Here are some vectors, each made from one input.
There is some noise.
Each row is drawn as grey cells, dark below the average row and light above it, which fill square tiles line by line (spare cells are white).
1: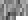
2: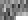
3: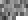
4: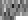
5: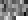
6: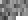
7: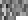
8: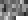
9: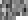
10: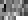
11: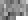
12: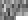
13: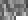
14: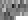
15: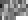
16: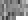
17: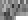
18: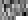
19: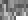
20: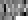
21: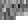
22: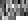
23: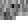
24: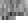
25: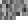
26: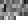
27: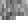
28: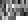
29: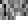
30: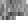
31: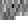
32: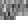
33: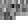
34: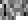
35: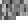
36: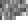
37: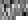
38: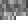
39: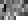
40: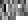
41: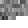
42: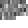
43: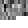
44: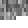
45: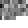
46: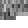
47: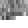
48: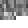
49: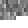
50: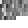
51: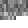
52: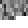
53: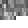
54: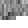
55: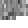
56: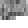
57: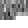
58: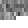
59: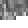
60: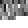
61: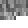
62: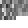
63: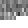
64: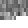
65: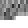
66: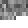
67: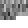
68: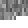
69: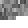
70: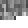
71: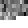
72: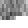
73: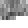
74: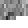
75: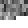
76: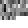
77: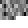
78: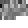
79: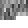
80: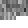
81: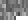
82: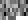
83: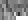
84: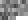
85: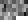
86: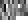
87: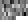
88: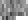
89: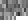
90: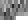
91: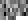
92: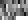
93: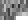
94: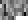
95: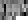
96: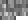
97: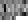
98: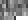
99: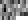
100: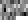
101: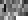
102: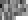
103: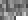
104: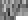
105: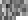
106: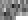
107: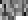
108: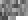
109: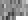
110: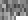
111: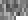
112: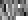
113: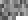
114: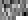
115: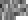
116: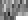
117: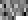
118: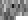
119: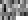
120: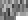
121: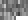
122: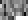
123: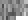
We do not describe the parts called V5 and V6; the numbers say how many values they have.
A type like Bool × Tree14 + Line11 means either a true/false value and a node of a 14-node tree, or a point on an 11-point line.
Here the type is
(Bool × V5 + Line4) × V6.
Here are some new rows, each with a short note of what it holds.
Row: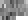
a true/false value, a value of V5 and a value of V6
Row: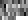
a point on a 4-point line and a value of V6
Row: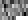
a point on a 4-point line and a value of V6
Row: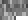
a true/false value, a value of V5 and a value of V6
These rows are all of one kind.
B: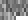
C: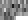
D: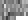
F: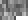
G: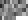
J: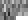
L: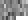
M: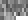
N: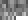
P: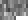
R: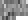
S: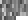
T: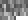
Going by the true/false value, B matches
C and M.
